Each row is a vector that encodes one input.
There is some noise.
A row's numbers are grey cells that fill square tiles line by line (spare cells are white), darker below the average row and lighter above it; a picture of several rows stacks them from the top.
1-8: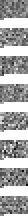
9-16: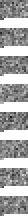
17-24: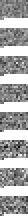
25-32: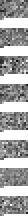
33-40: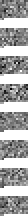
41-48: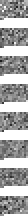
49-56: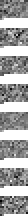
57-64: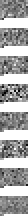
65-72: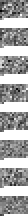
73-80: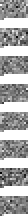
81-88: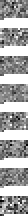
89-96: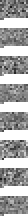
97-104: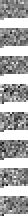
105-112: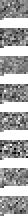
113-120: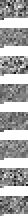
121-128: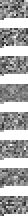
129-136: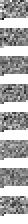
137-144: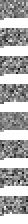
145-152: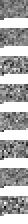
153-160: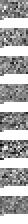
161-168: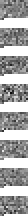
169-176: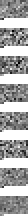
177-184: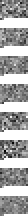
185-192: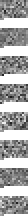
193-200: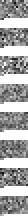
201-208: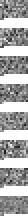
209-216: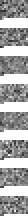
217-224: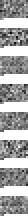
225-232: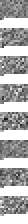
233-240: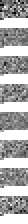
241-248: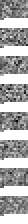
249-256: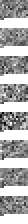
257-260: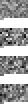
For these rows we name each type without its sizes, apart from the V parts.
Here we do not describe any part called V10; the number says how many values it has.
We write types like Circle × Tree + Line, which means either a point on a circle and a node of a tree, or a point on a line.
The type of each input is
Bool × Bool × Bool × Bool + Line × (Line + V10).
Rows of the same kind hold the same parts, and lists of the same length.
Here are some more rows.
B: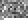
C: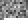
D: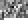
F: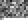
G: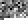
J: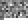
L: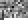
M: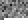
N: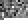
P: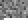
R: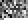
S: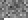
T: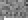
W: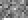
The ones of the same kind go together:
B, C, J
D, G, L, M, N, P, R, S
F, T, W

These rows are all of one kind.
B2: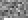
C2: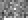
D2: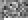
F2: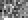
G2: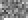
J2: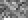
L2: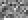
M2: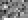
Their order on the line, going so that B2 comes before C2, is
L2, M2, B2, G2, D2, F2, C2, J2.
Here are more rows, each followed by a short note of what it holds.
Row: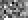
four true/false values
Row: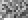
a point on a line and a value of V10
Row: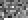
four true/false values
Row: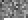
four true/false values
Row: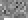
a point on a line and a value of V10
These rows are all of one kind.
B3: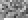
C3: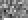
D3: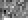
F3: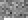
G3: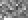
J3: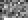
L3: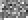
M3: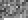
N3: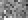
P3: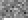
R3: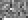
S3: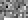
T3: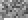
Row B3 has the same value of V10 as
P3 and T3.
